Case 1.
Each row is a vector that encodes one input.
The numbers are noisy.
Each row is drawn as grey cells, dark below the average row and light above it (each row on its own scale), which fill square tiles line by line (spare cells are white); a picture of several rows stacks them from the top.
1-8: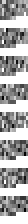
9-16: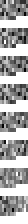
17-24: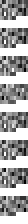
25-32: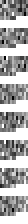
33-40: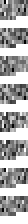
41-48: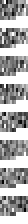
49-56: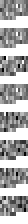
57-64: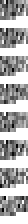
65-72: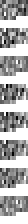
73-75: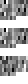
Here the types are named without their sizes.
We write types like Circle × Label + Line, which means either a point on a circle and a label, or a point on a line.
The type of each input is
List(Line).
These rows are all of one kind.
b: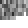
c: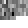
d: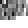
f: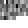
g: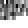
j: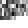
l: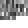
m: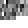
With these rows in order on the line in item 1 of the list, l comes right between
g and m.
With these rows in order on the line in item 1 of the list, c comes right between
b and d.
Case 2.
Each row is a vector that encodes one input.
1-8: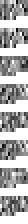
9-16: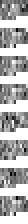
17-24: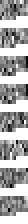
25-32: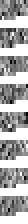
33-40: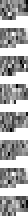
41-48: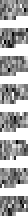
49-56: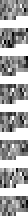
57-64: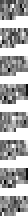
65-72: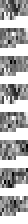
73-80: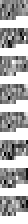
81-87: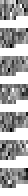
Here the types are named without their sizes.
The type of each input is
Bool × Bool × Bool × Bool + Circle.
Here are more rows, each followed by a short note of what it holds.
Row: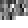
four true/false values
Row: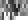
a point on a circle
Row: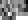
four true/false values
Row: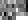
four true/false values
